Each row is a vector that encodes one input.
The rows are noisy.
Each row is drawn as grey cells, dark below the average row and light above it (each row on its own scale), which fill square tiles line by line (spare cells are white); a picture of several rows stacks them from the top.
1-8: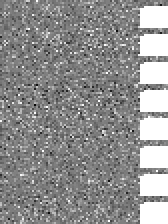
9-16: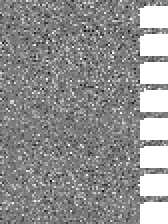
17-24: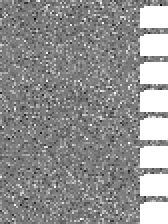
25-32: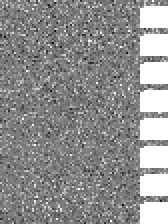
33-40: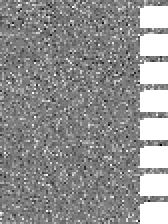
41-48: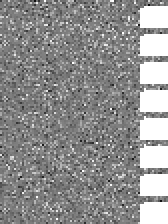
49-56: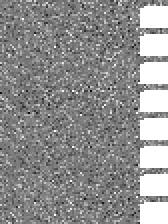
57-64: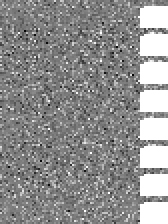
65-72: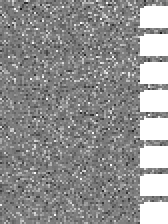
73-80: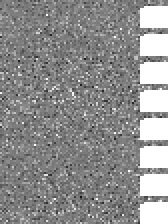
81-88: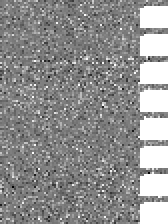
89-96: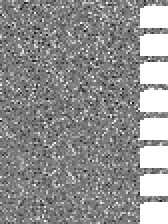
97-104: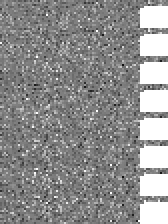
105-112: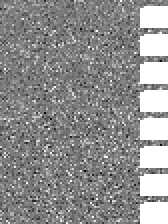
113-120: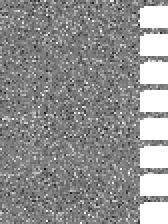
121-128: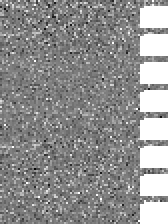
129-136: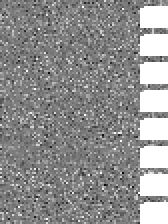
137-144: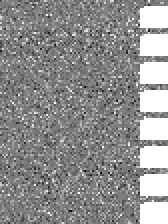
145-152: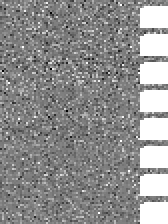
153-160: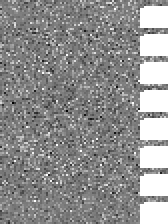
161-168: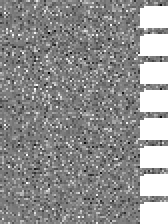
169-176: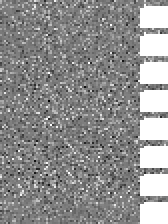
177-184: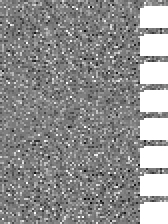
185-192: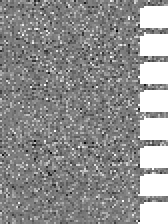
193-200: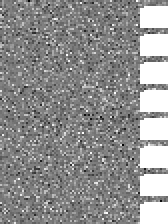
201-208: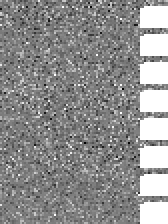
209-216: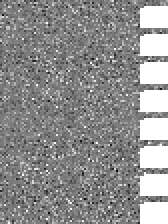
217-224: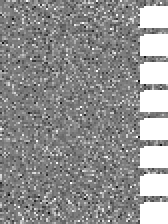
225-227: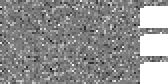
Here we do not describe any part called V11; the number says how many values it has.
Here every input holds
a value of V11, together with either a point on an 8-point line, or a point on a 10-point line.
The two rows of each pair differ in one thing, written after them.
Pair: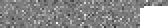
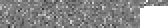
the place on the 8-point line
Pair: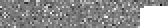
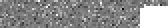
the place on the 8-point line
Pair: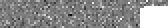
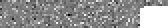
the place on the 8-point line
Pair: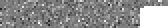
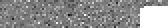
the value of V11
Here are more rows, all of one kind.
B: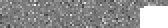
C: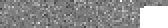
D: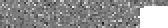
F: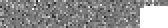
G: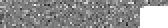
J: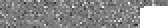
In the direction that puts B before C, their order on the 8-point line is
F, J, D, G, B, C.
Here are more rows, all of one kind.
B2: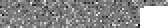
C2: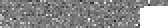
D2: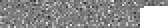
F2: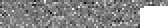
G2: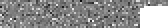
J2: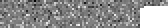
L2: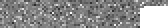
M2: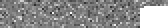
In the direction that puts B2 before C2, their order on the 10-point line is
L2, M2, J2, D2, B2, F2, G2, C2.
